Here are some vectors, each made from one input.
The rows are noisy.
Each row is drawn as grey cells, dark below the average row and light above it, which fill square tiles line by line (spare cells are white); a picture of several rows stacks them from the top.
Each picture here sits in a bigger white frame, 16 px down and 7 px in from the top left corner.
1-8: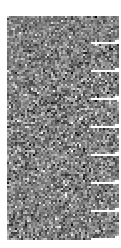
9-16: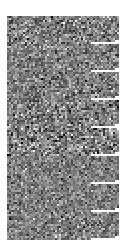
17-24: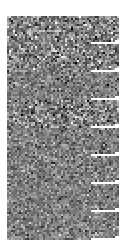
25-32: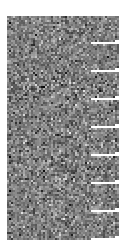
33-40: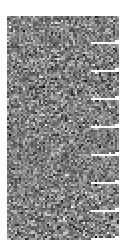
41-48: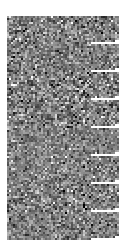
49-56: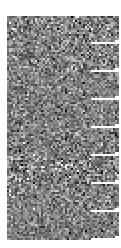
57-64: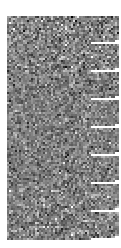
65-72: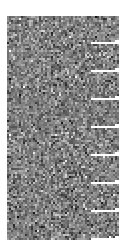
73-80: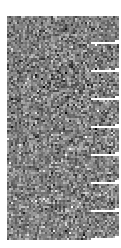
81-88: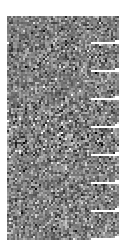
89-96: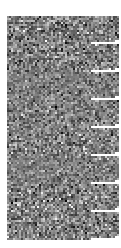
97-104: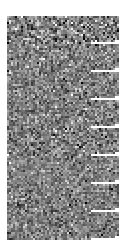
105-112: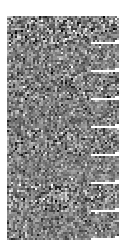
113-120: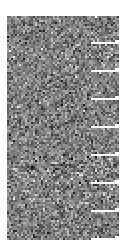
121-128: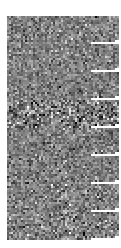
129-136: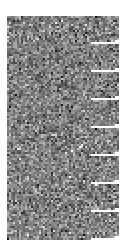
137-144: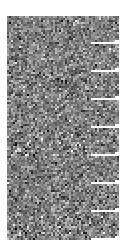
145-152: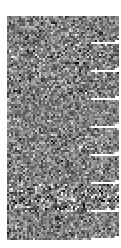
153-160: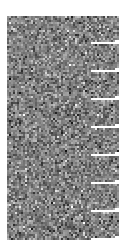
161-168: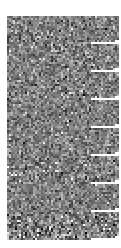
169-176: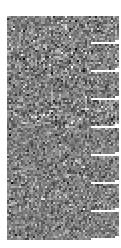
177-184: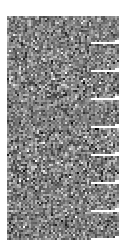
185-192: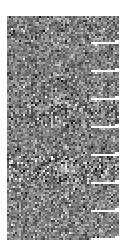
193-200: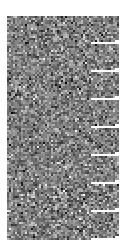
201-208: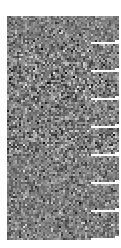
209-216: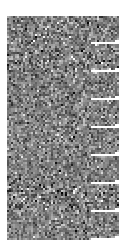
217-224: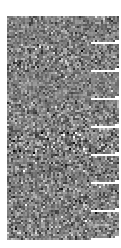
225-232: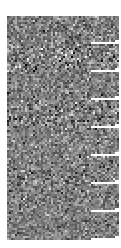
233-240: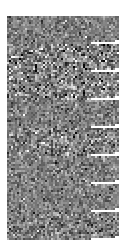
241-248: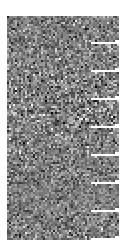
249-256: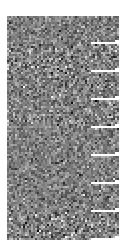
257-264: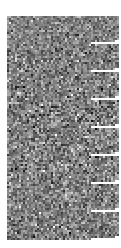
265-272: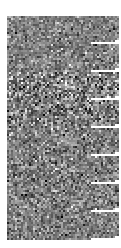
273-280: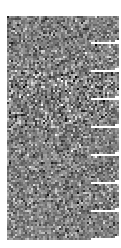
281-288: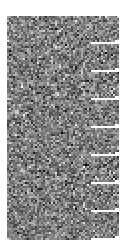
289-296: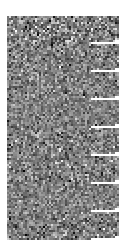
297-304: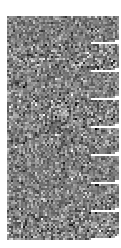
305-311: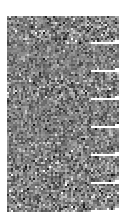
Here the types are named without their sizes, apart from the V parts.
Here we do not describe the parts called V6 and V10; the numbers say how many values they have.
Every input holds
a node of each of two trees, together with either a point on each of two lines and a value of V10, or a value of V6.
